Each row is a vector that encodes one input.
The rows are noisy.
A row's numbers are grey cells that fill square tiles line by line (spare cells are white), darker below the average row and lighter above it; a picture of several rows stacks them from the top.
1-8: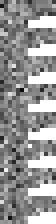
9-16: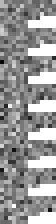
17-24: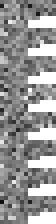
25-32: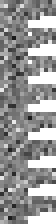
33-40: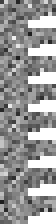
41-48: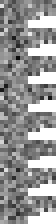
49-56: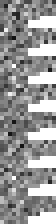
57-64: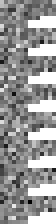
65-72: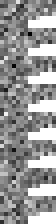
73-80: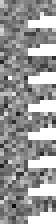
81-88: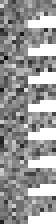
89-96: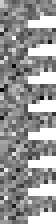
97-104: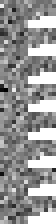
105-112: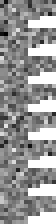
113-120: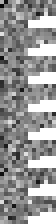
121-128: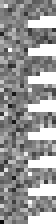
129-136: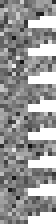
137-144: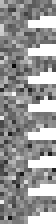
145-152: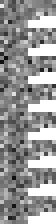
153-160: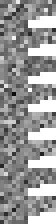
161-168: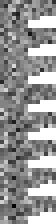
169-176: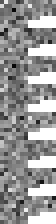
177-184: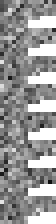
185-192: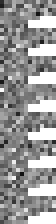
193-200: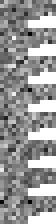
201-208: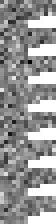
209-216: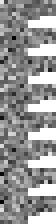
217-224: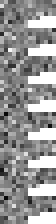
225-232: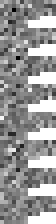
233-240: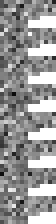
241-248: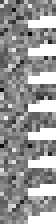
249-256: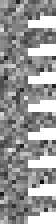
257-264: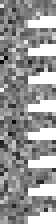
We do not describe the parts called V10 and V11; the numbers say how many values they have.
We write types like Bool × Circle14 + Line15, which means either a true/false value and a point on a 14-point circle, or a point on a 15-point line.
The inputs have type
Bool × (Line5 + V10) × (Line6 + V11).
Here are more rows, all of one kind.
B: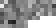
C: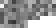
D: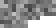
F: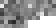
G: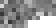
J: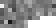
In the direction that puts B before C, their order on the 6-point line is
J, D, G, F, B, C.
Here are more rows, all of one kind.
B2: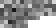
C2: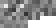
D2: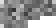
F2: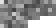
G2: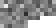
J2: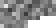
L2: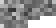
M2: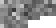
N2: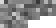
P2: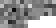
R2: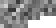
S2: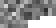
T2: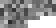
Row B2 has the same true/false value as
P2 and T2.
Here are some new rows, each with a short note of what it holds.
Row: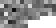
a point on a 5-point line, a true/false value and a value of V11
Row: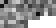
a true/false value, a value of V10 and a value of V11
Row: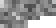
a point on a 5-point line, a point on a 6-point line and a true/false value
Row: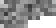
a point on a 5-point line, a point on a 6-point line and a true/false value
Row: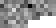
a point on a 6-point line, a true/false value and a value of V10
